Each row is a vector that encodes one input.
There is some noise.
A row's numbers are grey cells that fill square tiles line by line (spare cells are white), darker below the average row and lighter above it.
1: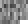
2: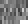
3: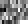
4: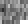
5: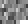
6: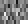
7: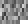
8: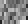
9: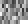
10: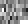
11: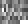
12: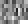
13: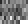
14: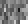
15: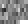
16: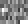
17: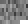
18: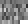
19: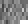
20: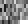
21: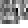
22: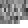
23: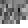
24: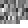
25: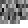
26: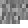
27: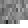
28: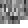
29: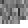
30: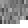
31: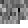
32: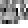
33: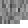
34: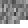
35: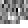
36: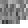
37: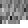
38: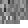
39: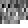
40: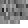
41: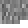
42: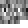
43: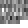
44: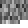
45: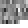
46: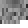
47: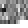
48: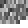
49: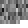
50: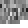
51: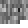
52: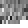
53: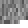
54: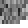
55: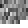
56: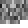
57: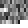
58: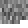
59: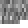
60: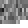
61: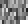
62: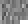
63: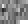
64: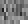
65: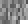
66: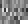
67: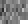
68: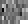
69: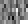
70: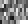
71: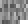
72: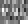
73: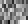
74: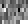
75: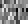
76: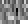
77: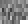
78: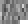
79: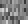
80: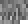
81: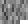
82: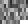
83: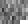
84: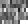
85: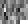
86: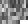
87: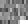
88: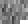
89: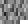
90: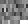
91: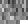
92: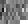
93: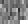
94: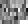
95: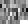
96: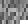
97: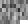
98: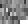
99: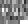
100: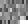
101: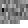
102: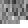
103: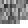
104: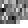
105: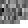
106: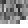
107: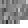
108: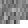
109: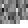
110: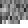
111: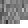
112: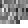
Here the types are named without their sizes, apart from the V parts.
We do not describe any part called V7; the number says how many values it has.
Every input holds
a value of V7, together with a list of points on a line.
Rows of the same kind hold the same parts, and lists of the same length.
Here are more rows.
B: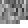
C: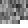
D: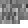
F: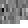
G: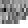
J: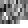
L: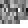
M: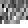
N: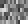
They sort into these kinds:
B, C, D, G
F, J, M
L, N

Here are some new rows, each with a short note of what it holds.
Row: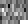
a value of V7, together with the empty list
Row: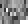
a value of V7, together with the empty list
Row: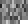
a value of V7, together with the empty list
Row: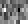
a value of V7, together with a list of two items
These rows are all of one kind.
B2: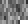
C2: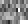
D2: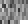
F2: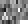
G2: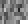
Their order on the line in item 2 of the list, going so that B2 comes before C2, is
F2, B2, G2, C2, D2.
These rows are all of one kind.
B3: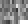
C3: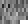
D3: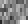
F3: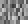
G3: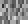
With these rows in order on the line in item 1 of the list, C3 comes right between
B3 and G3.
